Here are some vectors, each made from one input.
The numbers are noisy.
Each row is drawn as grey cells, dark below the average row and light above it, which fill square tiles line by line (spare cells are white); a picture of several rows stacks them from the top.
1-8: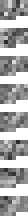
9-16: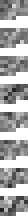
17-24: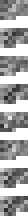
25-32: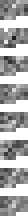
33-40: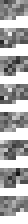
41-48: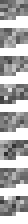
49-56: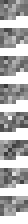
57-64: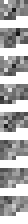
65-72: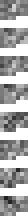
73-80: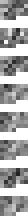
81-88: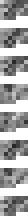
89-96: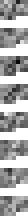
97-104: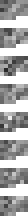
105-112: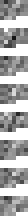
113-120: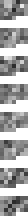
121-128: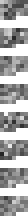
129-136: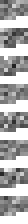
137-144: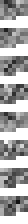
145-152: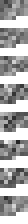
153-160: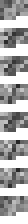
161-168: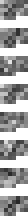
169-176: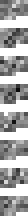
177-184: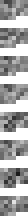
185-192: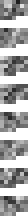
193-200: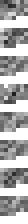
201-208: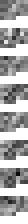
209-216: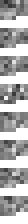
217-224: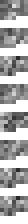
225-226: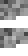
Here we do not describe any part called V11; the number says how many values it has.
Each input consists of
either one of 8 labels, or a point on a 7-point line, or a node of a 10-node tree and a value of V11.
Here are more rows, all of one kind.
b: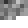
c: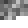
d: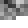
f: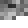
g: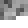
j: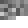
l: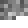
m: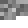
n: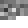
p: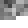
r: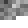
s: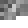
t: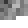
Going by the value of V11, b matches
c and l.
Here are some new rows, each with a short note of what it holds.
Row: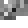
one of 8 labels
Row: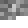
a node of a 10-node tree and a value of V11
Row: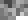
a node of a 10-node tree and a value of V11
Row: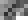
a point on a 7-point line
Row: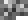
one of 8 labels
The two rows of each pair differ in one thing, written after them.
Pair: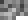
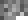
the value of V11
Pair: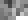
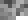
the node of the tree
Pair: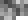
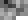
the node of the tree
